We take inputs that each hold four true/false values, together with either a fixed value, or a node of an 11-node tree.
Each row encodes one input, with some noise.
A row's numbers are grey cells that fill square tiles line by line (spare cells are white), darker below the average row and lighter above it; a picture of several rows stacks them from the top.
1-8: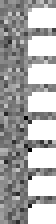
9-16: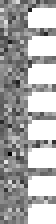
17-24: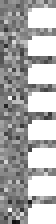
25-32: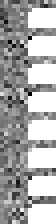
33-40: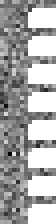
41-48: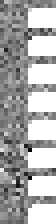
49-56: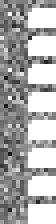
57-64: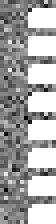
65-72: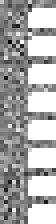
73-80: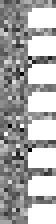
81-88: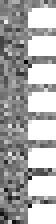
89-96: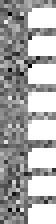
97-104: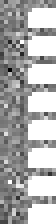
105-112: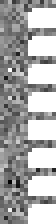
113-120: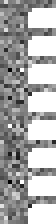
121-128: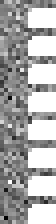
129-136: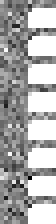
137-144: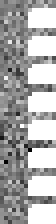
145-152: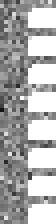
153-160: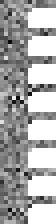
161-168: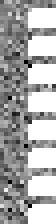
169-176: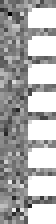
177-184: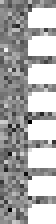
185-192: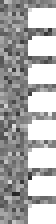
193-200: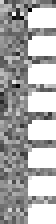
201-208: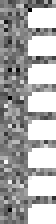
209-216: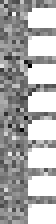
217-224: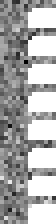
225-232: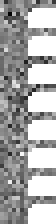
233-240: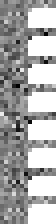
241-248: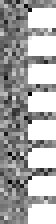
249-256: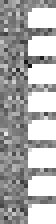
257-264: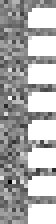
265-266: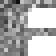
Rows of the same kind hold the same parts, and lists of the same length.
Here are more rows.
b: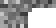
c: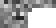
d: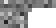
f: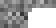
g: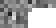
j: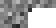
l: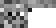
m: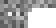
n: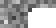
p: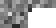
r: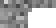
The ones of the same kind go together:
b, d, f, j, m, n, p, r
c, g, l

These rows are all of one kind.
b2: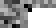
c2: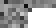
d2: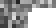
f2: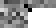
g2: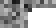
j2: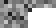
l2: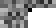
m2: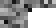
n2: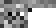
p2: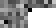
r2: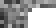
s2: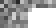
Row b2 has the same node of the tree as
g2, j2, l2 and m2.
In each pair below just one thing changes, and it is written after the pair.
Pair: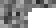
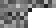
the node of the tree
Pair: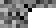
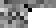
one of the four true/false values
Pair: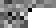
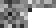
the node of the tree
